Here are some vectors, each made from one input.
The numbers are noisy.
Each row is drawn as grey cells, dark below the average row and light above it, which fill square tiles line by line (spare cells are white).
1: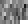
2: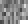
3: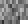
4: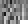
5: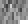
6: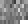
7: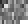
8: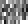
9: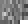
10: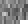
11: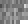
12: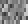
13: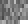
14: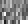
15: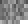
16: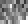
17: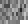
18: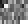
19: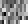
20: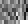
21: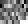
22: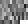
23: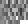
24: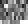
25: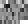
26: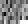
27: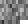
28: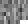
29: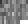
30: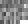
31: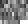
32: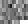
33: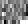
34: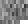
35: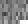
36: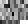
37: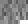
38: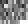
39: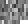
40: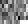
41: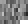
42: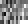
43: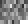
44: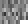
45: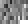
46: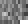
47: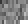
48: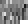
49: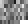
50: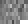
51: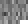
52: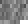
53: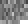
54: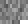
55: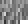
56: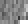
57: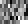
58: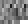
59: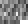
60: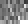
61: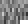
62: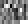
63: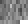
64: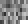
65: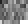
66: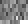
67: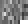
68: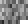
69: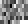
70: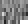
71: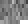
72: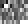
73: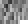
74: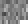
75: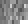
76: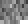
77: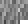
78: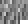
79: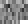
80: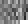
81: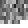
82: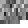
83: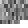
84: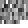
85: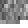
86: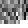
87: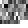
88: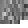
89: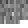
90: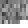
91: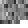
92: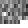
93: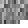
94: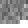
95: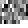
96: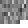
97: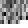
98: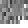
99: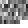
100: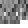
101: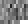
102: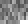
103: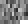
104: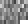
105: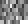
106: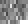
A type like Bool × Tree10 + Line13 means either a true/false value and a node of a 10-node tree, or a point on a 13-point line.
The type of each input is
Label8 × Line7 + Line6.
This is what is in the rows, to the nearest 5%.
About 55% of them hold one of 8 labels and a point on a 7-point line. The rest hold a point on a 6-point line.
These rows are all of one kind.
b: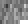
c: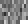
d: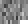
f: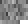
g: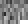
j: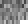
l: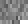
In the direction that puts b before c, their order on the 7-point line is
j, l, d, g, b, c, f.
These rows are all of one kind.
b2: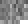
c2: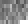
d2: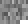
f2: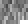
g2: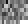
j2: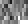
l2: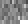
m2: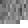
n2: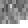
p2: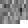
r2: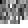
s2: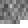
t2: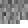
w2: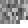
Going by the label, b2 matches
d2, g2, l2 and w2.
